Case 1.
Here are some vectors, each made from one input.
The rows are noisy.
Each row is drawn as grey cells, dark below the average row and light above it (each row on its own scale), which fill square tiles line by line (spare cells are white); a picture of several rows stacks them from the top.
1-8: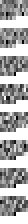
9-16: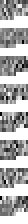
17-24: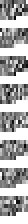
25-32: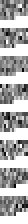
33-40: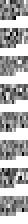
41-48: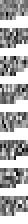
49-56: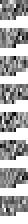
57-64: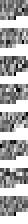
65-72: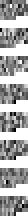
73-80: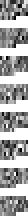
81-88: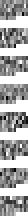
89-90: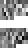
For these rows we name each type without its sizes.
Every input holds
a point on a line.
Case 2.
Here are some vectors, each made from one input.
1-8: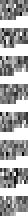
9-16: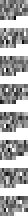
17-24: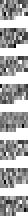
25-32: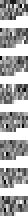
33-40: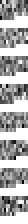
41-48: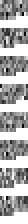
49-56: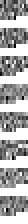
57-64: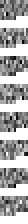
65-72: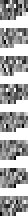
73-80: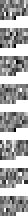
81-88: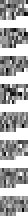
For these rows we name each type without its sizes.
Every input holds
a point on a line.
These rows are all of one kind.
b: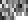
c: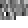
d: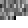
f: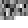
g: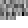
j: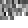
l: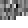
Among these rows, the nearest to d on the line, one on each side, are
c and l.
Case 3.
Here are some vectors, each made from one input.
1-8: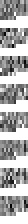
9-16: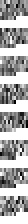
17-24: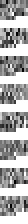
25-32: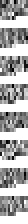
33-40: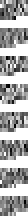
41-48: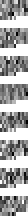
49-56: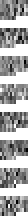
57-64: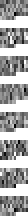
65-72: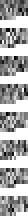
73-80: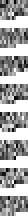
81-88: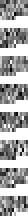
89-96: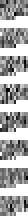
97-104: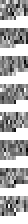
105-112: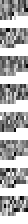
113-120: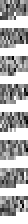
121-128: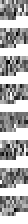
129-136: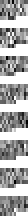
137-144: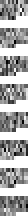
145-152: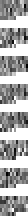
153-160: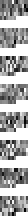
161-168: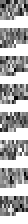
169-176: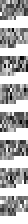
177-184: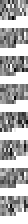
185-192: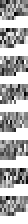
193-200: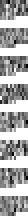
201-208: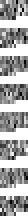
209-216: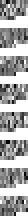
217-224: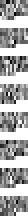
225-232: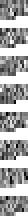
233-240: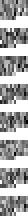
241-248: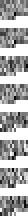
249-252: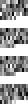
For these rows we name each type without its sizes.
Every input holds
a point on a circle.
